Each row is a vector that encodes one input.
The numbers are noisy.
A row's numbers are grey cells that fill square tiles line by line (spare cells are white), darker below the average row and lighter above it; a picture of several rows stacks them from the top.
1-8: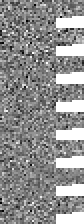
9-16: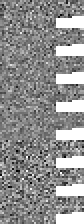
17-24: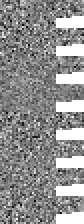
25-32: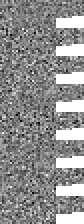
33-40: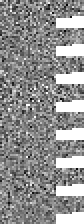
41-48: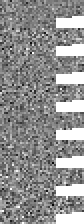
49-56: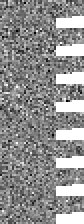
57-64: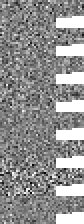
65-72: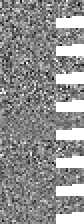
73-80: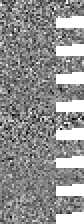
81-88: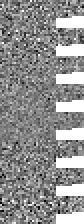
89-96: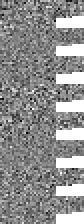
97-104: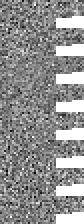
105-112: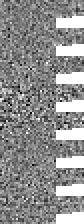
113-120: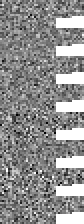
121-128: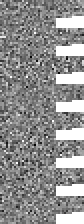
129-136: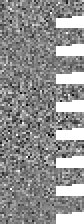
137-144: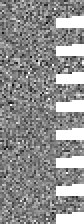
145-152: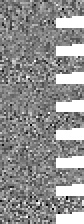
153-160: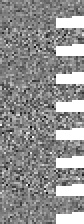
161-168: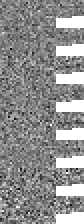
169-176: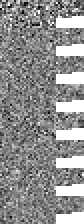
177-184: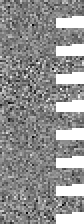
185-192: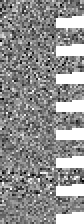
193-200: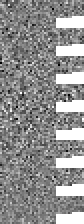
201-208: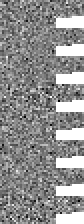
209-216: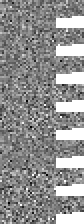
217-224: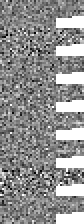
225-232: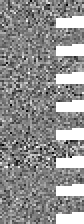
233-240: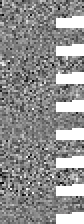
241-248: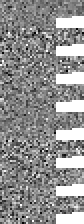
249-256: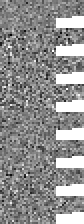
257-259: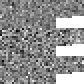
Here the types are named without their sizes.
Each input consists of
a label, together with a list of points on a line.
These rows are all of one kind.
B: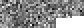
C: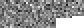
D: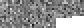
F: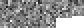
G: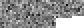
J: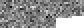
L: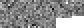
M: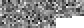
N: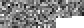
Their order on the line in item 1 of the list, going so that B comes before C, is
J, D, N, B, C, L, G, F, M.
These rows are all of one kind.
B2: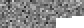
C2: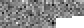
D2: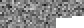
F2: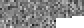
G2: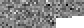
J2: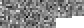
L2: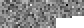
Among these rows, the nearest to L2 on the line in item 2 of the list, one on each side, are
B2 and J2.
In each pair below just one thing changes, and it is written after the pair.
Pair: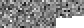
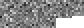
the place on the line in item 1 of the list
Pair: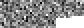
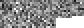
the place on the line in item 1 of the list
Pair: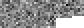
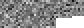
the place on the line in item 2 of the list
